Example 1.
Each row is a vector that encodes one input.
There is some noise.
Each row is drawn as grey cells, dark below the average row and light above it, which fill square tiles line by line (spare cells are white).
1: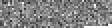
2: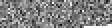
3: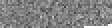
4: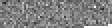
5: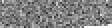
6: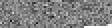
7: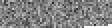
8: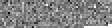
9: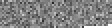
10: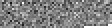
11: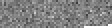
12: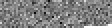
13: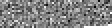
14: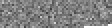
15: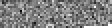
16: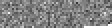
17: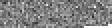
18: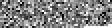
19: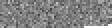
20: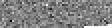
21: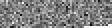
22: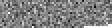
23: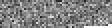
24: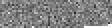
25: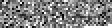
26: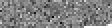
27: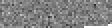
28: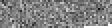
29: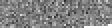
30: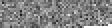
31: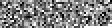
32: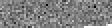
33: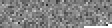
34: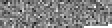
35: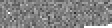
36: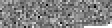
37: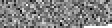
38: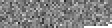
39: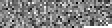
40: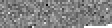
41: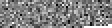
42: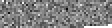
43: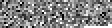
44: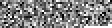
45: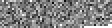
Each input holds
either a fixed value, or a point on a 3-point line, a point on a 4-point line and a true/false value.
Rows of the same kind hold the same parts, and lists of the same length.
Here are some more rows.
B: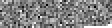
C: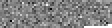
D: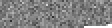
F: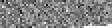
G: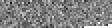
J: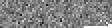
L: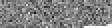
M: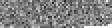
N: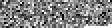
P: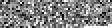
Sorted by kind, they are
B, C, D, F, G, J, L, M
N, P

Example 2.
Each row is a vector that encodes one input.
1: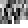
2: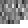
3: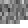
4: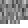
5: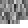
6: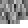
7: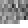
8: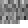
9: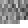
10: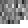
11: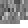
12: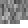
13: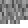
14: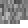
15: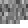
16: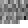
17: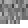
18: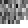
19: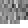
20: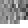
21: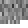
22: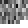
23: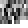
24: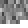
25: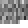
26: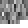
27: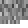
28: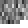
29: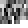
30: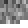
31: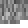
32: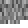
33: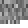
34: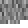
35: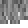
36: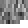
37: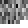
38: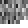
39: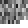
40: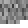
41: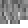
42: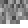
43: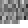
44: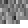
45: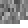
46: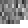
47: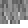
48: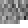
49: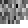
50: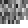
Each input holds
a list of up to two points on a 4-point line.
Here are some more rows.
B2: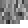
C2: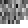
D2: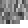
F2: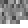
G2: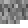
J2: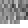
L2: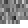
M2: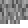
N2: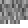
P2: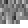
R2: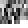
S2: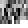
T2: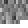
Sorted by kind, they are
B2, C2, D2
F2, G2, J2, L2, M2, N2, P2, T2
R2, S2

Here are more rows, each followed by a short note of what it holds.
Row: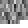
a list of one item
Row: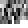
the empty list
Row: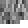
a list of one item
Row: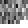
a list of one item
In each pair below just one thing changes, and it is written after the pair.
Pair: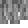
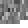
the place on the 4-point line in item 2 of the list
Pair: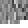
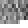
the place on the 4-point line in item 2 of the list
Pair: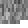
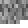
the place on the 4-point line in item 1 of the list
